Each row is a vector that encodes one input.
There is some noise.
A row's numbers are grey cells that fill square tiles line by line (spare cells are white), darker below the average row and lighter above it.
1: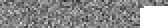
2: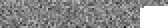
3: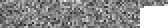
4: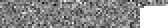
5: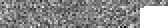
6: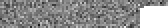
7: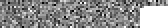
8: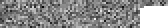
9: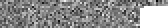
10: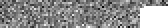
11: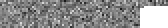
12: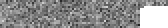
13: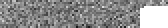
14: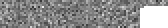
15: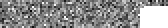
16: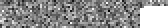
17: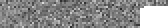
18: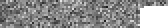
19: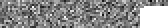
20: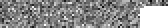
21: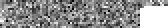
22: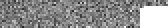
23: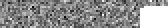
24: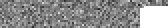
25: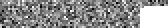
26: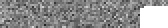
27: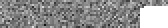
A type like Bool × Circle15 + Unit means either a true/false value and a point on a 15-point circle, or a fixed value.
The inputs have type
Line6.
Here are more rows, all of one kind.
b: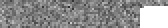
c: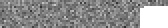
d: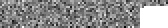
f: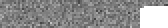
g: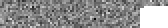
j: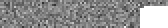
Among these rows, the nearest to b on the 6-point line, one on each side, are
c and d.
